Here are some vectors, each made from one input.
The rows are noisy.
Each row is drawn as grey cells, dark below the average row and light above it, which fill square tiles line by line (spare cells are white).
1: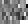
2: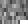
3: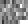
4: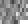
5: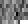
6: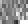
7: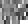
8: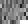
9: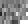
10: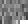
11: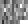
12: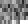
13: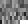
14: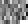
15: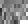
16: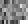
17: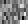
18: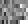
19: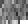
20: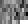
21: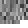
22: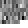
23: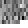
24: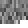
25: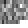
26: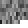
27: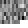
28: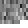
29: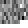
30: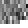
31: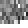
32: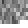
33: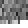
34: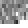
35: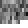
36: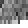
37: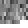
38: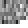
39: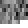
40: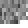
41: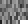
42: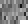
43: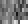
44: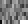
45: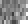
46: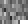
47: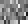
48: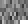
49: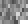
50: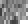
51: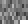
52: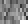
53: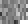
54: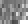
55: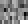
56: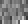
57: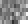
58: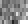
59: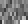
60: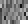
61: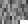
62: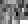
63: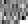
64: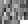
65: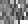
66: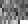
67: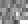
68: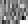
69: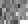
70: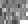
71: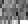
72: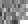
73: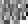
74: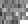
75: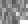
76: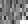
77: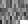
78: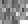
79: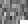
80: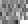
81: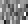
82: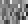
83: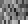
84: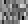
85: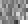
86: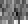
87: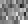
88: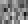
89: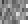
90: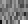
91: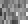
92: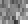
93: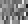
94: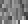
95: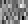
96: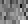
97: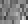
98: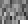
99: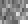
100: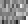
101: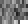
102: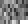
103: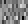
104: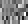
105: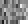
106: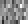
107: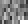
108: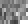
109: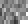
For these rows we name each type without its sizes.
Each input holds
a point on each of two circles.
